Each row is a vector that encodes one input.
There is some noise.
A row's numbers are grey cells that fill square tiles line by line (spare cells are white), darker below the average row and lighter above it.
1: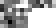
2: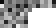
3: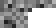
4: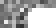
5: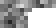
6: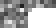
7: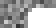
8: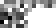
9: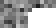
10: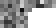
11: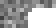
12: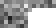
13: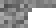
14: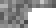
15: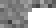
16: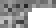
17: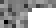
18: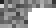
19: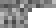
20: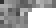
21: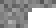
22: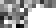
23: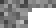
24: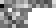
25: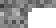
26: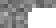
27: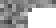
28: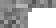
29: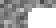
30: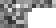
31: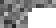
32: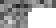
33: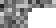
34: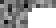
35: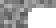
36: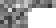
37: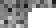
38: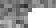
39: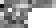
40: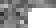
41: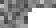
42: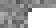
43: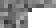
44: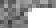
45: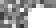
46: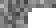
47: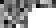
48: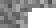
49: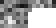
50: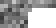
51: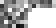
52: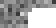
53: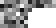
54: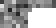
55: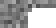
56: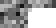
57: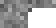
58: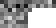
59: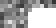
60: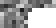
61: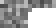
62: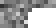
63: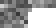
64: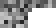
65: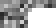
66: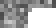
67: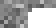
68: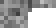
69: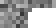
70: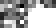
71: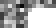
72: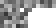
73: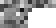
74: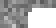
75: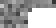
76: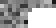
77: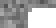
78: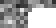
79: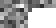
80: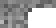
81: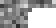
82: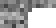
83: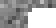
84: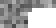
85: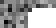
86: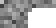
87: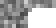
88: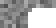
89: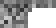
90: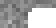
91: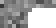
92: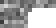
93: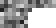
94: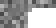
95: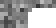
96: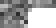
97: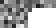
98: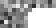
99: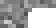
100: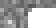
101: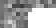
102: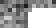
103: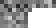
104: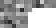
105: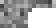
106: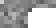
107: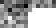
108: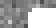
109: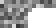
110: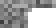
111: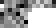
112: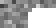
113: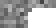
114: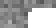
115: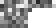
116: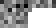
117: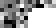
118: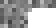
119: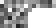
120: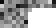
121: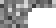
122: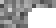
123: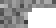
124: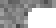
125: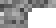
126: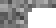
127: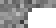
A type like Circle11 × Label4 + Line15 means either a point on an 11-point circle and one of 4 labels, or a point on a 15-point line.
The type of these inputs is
Bool × Bool × Bool + Label7.
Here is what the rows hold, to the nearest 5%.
About 45% of them hold one of 7 labels. The rest hold three true/false values.
